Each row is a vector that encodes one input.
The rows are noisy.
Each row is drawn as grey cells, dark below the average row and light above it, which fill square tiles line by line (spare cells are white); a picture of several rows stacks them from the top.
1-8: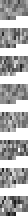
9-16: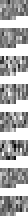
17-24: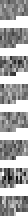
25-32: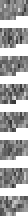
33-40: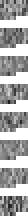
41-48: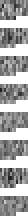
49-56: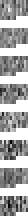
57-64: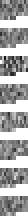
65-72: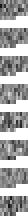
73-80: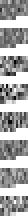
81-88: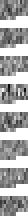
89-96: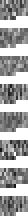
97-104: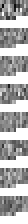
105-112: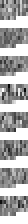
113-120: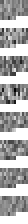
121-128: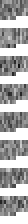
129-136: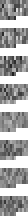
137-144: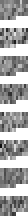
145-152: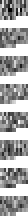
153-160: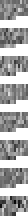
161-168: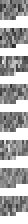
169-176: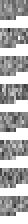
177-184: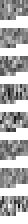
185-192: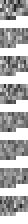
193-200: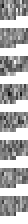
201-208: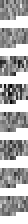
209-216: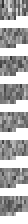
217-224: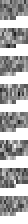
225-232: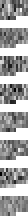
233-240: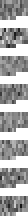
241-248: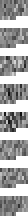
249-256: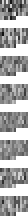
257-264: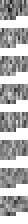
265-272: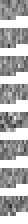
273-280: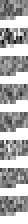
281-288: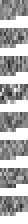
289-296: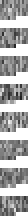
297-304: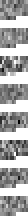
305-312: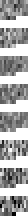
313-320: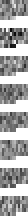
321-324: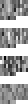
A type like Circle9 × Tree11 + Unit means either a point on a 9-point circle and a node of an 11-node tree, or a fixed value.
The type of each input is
(Bool × Bool × Bool + Unit) × Circle15 + List2(Line15).
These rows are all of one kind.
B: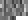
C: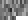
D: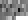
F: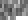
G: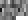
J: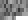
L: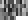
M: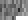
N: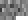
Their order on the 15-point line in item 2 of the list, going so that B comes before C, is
N, F, G, L, B, C, M, D, J.
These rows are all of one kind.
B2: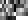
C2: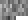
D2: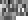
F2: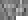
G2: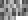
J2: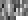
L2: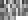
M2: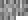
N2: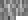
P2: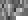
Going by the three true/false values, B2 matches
F2, J2, L2 and N2.
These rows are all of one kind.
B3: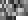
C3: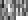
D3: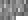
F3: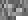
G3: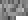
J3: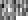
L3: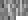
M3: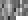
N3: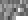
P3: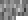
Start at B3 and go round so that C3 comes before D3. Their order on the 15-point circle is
B3, P3, F3, M3, N3, J3, L3, G3, C3, D3.
